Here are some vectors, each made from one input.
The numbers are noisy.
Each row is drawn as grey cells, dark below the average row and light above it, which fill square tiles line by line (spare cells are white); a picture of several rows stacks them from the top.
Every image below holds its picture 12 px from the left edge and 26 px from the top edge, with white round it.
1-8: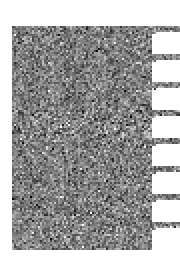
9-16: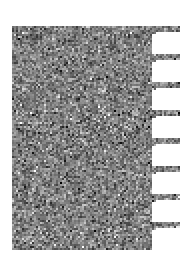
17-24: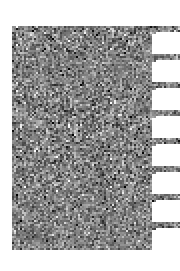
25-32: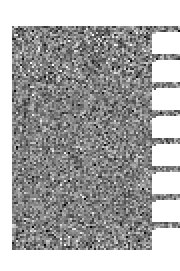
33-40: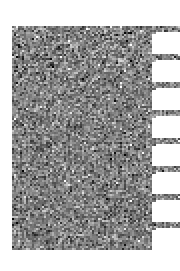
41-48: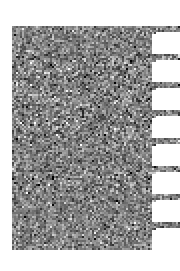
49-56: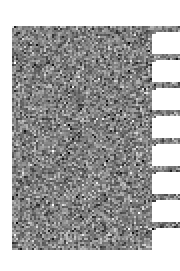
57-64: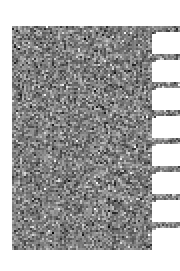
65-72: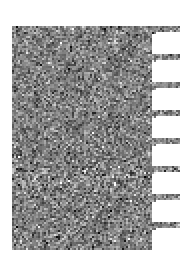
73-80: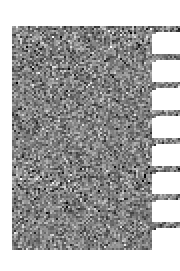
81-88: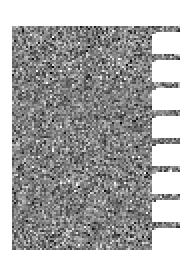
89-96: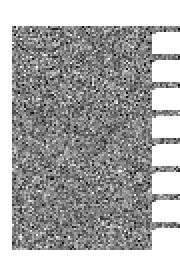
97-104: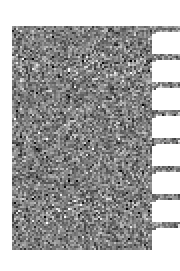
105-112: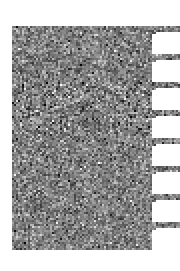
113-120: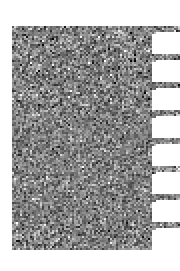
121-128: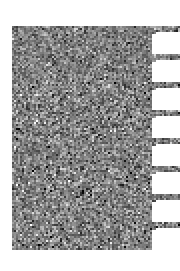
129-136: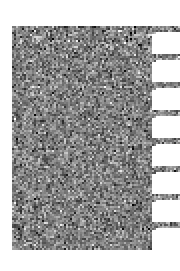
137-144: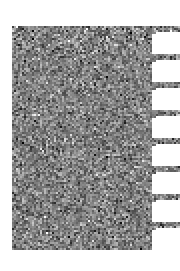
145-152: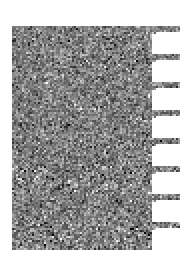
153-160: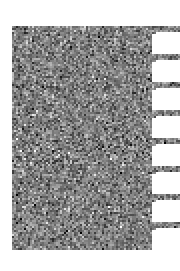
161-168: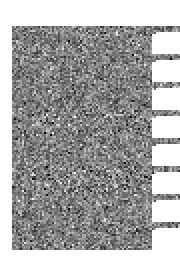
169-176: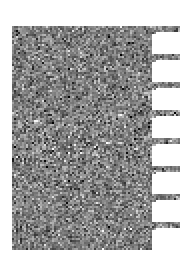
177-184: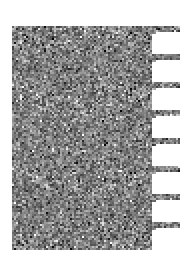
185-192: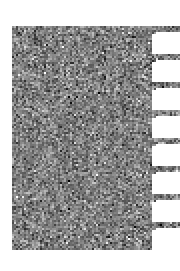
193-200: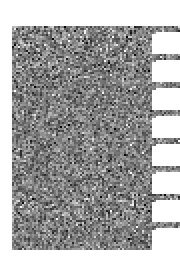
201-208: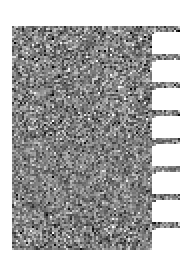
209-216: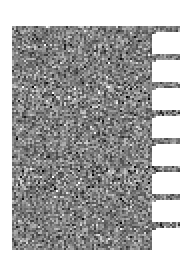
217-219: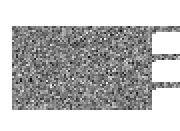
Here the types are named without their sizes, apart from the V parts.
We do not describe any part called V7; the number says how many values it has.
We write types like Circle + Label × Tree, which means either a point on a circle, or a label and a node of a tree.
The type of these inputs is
(Bool × Bool × Bool × Bool + V7) × (Circle + Tree).
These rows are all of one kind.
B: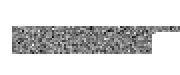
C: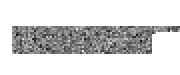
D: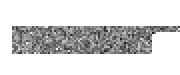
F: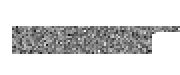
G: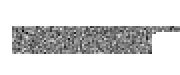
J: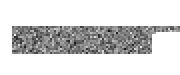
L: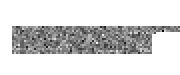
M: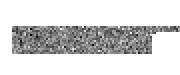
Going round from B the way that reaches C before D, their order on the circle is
B, C, J, L, D, F, M, G.
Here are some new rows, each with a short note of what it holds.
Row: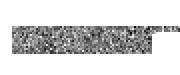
a point on a circle and a value of V7
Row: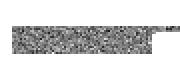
a point on a circle and four true/false values
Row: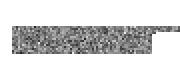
a point on a circle and four true/false values
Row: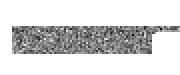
a point on a circle and four true/false values
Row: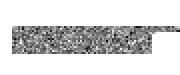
a point on a circle and a value of V7
